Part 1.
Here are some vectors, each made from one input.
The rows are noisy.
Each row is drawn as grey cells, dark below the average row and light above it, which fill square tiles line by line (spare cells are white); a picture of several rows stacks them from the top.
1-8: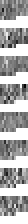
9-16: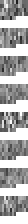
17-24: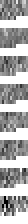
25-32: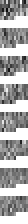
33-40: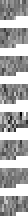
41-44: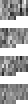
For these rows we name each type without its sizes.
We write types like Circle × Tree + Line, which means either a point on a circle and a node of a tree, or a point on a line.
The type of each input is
List(Line).
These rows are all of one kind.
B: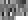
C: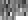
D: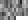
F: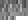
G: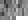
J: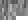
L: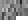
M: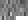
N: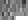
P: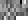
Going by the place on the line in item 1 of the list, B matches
D, G, L and N.
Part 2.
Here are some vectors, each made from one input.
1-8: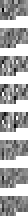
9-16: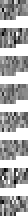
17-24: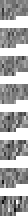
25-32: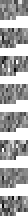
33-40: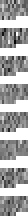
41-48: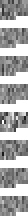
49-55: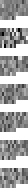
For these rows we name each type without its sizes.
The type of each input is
Line + Tree.
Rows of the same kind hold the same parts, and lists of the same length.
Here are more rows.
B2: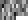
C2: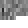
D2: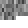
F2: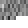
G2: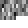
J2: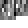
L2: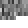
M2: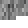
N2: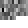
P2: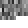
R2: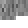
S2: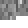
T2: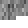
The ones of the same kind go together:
B2, G2, J2
C2, D2, F2, L2, M2, N2, P2, R2, S2, T2

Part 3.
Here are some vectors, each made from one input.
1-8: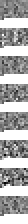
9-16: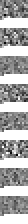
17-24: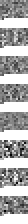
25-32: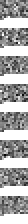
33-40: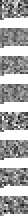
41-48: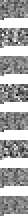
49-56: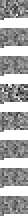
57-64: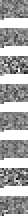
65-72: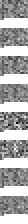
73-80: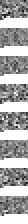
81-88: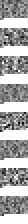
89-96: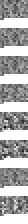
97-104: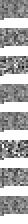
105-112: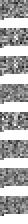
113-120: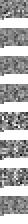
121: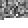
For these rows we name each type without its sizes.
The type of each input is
Circle + Tree + Unit.
